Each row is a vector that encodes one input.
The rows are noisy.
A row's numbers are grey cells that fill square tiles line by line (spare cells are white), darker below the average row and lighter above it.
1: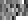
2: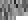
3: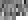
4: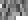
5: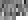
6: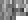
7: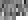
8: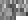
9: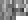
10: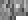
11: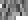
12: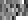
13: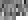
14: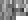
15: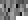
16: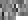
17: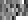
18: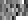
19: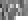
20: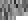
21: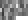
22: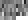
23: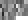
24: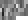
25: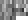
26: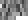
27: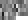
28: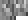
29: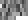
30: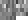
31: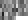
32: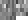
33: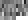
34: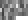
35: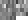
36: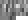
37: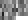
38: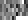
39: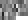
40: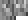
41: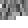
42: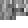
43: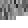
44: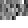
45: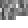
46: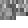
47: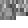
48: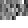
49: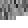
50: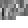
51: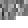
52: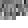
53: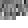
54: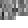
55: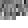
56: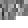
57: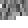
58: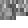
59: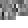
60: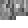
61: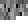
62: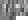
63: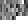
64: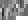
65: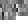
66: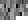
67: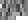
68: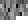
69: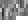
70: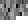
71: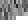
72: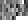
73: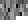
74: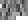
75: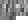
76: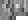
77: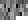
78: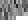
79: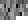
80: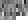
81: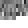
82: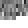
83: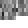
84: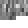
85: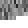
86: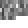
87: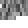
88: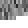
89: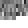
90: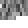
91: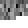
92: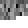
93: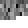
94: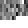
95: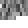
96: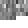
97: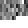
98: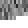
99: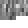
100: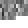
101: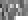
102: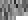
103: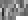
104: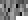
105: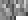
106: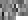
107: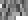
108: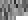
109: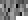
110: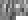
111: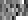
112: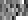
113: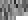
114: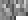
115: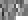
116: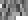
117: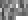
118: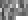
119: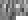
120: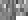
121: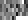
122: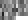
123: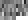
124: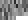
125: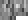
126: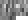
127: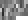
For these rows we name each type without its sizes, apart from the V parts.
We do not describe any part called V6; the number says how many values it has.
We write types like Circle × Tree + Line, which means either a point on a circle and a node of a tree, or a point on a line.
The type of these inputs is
Bool × V6 + Line.
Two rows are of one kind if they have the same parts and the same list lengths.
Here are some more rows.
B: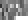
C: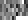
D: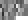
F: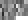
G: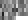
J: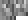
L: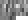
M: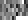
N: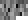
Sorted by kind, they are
B, D, F, G, J, L
C, M, N

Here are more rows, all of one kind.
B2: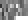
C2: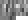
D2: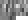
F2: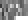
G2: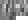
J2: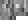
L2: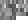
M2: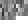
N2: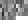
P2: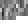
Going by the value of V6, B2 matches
C2, D2, F2 and G2.
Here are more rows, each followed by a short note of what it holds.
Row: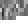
a true/false value and a value of V6
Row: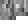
a true/false value and a value of V6
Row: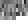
a point on a line
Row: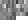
a true/false value and a value of V6
